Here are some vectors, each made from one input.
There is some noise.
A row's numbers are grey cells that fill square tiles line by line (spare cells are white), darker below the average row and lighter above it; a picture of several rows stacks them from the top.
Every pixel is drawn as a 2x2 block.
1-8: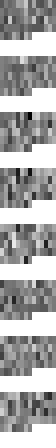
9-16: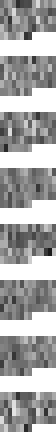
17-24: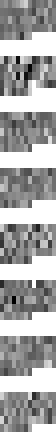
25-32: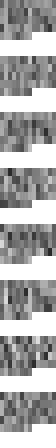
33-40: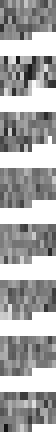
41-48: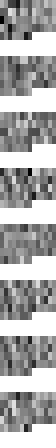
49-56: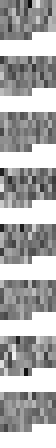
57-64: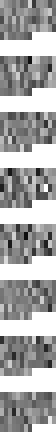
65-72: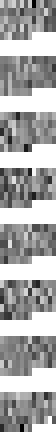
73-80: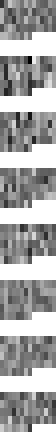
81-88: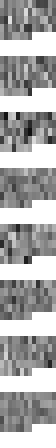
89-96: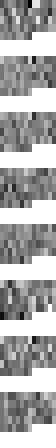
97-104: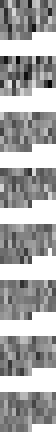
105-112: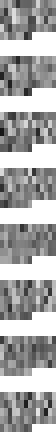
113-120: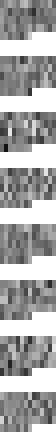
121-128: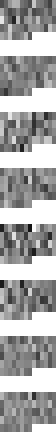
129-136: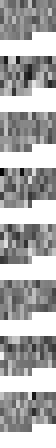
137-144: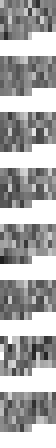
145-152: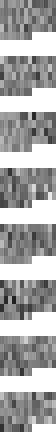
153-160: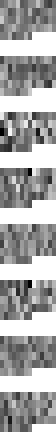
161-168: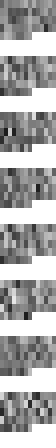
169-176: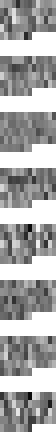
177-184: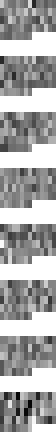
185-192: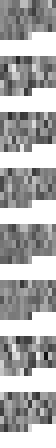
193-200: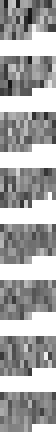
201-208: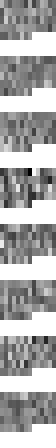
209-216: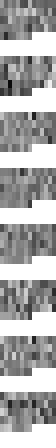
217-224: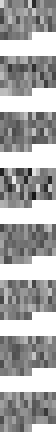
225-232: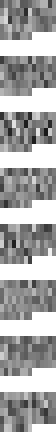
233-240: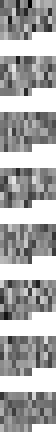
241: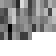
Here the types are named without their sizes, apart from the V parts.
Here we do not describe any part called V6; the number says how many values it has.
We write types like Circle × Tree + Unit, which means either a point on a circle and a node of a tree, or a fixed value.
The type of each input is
List(Bool × V6 + Line).
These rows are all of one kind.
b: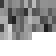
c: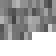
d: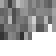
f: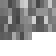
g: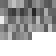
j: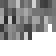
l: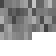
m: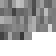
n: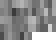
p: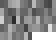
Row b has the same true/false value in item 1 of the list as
f and l.
